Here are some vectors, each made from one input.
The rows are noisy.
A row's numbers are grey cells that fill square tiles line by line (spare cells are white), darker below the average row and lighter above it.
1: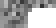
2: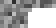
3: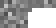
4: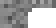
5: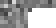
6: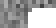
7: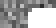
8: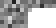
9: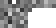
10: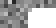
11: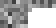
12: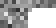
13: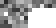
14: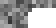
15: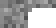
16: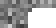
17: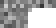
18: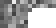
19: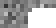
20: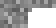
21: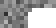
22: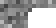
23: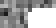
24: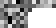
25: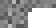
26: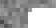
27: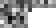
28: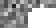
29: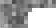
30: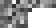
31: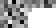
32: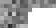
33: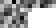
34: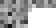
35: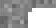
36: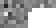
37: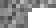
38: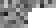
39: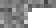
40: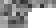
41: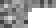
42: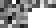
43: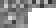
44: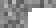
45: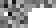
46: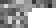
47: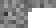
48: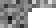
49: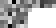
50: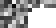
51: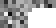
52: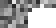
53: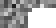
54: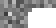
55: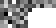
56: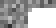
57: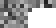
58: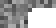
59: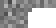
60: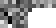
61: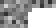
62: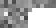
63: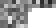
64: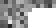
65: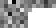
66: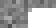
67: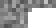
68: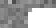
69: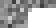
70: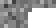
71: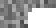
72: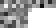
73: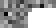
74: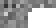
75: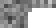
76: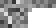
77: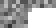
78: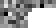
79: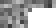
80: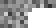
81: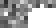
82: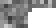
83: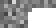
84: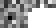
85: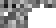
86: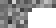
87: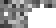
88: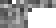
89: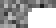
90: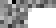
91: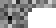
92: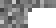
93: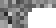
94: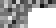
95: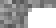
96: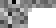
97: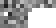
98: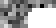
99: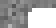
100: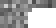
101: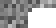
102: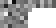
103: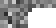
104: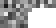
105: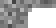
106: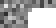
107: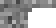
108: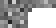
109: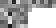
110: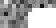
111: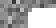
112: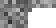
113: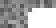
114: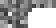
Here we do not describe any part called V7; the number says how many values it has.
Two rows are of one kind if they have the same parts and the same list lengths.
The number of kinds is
3.
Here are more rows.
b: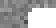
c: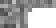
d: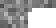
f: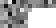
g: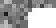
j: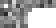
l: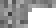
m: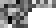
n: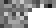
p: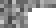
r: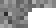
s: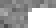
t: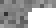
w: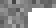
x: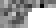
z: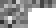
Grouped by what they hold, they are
b, g, l, m, r, s, t, w, x
c, j, n, p
d, f, z

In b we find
four true/false values and a value of V7.
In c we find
a point on a 4-point line.
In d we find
a value of V7.
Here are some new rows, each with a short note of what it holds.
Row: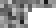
a point on a 4-point line
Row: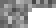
four true/false values and a value of V7
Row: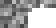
four true/false values and a value of V7
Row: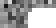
four true/false values and a value of V7
